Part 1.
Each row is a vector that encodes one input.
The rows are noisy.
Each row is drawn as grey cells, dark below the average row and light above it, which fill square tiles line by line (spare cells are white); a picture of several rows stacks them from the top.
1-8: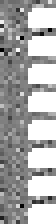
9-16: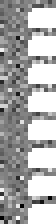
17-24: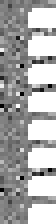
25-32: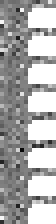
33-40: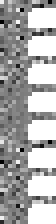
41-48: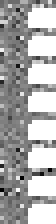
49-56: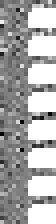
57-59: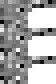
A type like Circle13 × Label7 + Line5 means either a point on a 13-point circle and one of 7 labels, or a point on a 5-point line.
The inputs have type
Line10.
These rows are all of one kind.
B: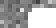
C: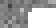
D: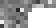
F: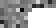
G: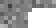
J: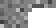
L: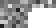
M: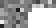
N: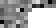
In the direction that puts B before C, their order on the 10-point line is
L, M, D, B, C, G, J, F, N.
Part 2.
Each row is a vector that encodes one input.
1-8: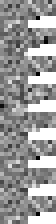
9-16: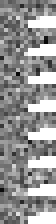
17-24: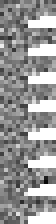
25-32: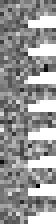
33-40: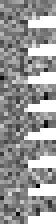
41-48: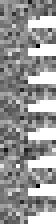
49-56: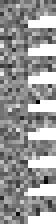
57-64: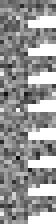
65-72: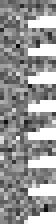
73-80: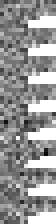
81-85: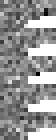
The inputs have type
Label10.
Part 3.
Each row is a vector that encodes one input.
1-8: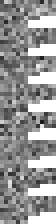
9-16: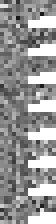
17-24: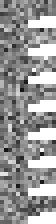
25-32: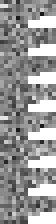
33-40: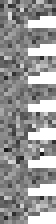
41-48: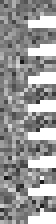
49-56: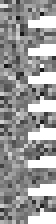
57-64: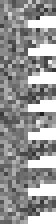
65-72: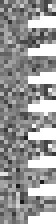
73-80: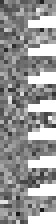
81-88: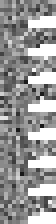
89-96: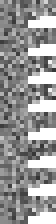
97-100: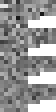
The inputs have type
Tree16.
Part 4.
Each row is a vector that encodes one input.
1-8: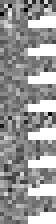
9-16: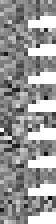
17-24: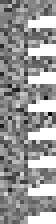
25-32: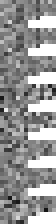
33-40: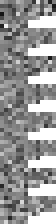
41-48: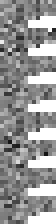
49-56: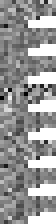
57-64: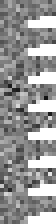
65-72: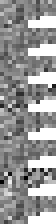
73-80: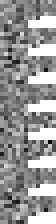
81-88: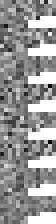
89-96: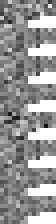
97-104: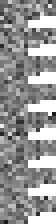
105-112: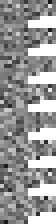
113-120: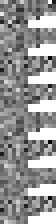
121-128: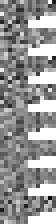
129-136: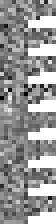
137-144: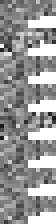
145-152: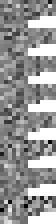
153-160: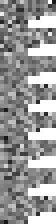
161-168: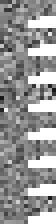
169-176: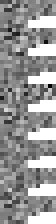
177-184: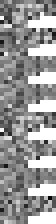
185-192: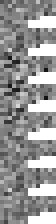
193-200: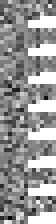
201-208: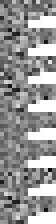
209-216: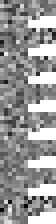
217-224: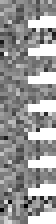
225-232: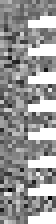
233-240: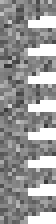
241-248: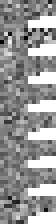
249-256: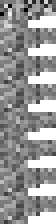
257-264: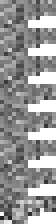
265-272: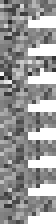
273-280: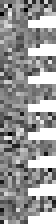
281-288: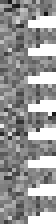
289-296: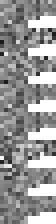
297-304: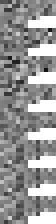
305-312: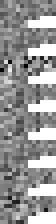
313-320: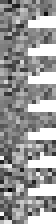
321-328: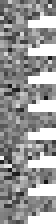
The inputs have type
Tree17.
